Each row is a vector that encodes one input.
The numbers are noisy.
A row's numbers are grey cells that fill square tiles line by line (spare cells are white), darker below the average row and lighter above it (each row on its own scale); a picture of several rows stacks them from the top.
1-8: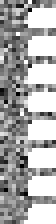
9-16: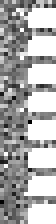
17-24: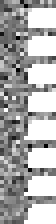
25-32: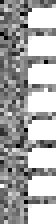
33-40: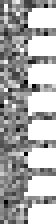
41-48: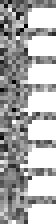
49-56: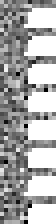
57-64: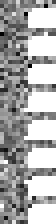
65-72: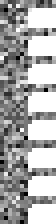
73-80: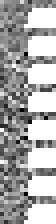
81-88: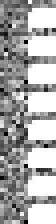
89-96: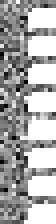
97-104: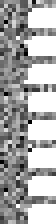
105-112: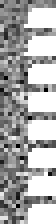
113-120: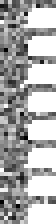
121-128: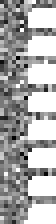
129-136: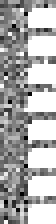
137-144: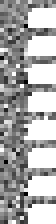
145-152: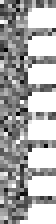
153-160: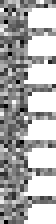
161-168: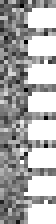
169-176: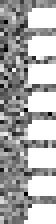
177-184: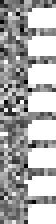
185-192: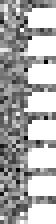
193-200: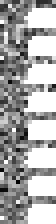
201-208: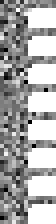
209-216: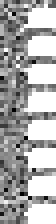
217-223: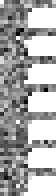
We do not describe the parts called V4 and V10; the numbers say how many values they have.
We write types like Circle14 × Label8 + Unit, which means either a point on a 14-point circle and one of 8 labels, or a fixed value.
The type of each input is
(Bool × Bool × Bool × Bool + V10) × Circle9 × V4.
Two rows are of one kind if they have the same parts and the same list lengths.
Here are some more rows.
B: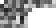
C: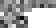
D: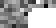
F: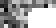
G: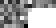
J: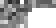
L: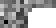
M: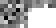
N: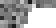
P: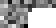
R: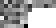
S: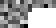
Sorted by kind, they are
B, J, M, N
C, D, F, G, L, P, R, S

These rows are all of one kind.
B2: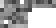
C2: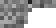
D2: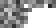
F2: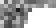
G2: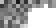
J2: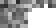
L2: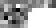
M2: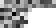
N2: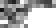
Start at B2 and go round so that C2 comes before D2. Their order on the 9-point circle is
B2, F2, C2, L2, N2, M2, G2, J2, D2.
